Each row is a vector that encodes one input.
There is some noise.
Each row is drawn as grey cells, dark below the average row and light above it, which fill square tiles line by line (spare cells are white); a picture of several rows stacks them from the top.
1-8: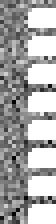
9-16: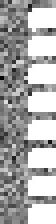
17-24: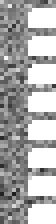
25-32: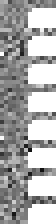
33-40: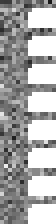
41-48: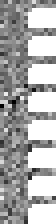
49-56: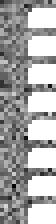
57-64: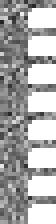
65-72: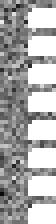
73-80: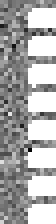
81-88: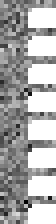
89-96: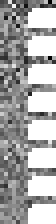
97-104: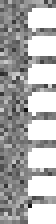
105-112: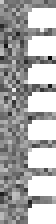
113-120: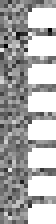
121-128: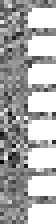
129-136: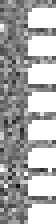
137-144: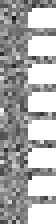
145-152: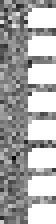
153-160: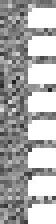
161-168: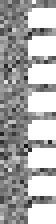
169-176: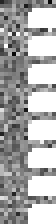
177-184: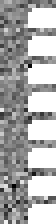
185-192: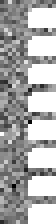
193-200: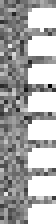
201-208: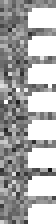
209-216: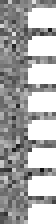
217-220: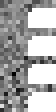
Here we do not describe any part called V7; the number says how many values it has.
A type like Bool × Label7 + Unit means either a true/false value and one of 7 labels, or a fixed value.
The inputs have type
Bool × Label9 × Label9 × Label9 + Label6 × V7 + Tree9 + Unit.
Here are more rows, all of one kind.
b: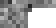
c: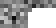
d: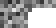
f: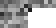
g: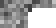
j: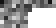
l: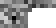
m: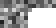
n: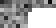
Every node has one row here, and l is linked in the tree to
c.
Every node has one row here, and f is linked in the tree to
d.
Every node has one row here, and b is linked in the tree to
j and n.
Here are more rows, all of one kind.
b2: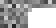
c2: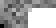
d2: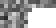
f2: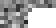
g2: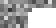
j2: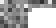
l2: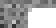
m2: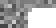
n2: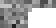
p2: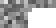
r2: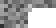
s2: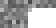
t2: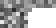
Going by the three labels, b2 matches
l2, m2 and t2.
